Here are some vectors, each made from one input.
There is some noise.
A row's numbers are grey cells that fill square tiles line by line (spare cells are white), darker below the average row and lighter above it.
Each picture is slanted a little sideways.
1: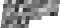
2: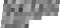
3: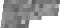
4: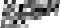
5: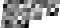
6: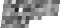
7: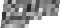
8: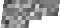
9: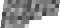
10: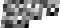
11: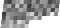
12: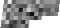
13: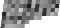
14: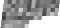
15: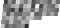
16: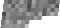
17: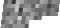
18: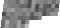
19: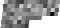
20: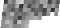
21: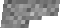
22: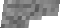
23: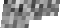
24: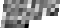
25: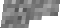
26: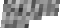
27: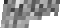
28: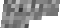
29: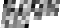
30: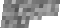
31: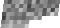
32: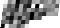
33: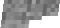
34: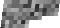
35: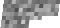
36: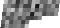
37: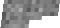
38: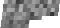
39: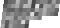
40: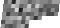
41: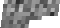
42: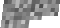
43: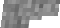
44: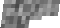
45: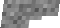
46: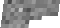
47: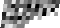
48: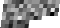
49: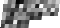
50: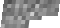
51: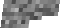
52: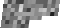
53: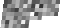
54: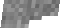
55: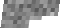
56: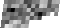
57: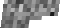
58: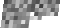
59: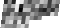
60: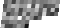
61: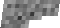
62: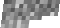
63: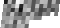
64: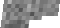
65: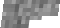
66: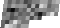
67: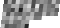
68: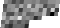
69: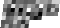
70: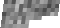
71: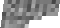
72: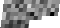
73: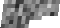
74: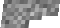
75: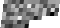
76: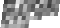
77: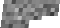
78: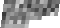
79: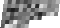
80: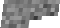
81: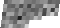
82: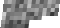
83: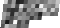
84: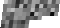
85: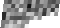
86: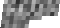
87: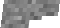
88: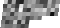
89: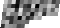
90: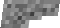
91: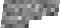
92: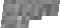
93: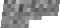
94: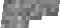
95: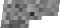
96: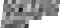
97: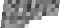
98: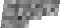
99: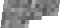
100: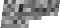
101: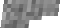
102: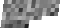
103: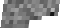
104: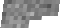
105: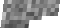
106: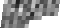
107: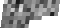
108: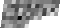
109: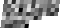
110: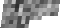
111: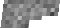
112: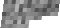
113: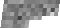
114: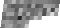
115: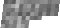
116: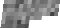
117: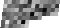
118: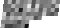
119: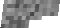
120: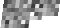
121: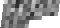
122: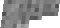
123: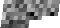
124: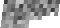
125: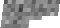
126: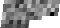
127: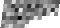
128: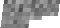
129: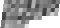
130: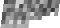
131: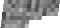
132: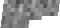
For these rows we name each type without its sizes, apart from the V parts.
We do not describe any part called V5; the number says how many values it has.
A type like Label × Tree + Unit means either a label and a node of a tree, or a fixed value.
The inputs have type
List(Bool × V5).
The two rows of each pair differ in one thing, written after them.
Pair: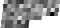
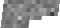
the value of V5 in item 1 of the list
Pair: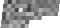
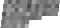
the true/false value in item 2 of the list
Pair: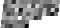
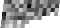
the value of V5 in item 1 of the list
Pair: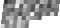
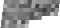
the true/false value in item 2 of the list
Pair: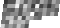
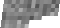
the value of V5 in item 1 of the list
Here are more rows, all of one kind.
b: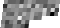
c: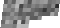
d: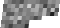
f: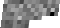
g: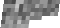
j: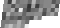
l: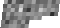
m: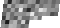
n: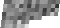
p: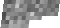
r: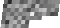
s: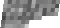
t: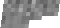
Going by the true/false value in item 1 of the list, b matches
d and t.
